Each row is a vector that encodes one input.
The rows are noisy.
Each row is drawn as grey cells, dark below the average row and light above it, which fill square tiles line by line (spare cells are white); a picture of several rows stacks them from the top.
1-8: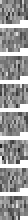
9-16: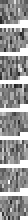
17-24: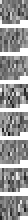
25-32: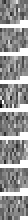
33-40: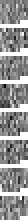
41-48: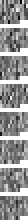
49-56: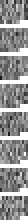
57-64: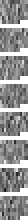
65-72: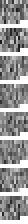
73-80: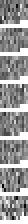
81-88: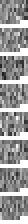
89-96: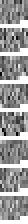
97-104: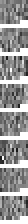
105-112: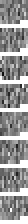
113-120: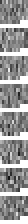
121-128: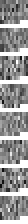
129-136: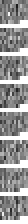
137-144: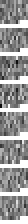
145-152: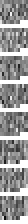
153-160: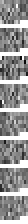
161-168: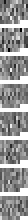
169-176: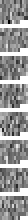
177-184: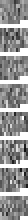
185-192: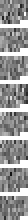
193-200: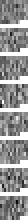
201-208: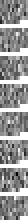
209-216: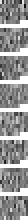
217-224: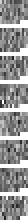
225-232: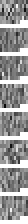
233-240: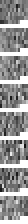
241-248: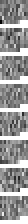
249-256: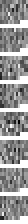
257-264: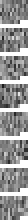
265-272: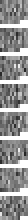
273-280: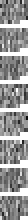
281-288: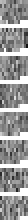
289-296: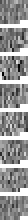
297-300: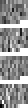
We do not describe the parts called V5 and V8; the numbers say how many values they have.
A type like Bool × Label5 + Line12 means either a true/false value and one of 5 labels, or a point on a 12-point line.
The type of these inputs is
Label12 × Tree9 × V5 + Line6 × V8.
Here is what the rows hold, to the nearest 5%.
About 50% of them hold one of 12 labels, a node of a 9-node tree and a value of V5. The rest hold a point on a 6-point line and a value of V8.
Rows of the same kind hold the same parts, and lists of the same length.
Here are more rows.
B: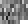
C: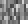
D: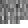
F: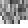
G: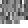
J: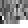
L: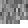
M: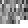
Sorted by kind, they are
B, C, F, G, L, M
D, J

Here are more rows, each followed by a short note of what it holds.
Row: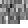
a point on a 6-point line and a value of V8
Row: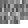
one of 12 labels, a node of a 9-node tree and a value of V5
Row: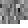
a point on a 6-point line and a value of V8
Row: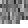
a point on a 6-point line and a value of V8
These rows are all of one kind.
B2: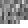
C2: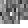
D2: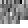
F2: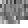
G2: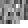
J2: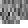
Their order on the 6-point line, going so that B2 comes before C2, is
D2, B2, F2, G2, J2, C2.
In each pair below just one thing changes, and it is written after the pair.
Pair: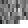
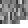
the node of the tree
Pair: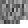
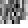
the node of the tree
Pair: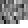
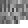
the label
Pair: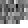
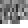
the node of the tree
